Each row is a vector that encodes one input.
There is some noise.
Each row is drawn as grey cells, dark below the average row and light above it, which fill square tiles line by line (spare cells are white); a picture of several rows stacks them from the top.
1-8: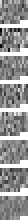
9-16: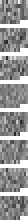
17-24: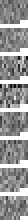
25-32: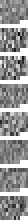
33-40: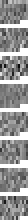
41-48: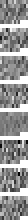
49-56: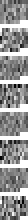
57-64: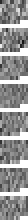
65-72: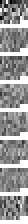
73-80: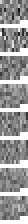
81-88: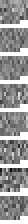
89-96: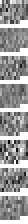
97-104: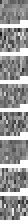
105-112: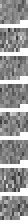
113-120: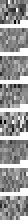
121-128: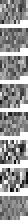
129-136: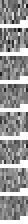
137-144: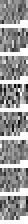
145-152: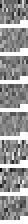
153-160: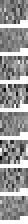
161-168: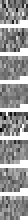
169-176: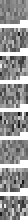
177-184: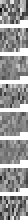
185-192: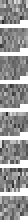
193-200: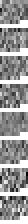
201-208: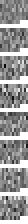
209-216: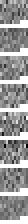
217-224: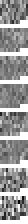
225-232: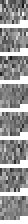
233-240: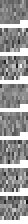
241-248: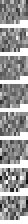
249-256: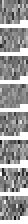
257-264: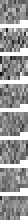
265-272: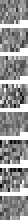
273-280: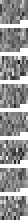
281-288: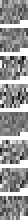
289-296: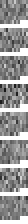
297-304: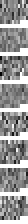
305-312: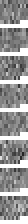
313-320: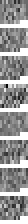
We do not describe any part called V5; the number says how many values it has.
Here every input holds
either a point on a 14-point circle, or a true/false value and a value of V5.
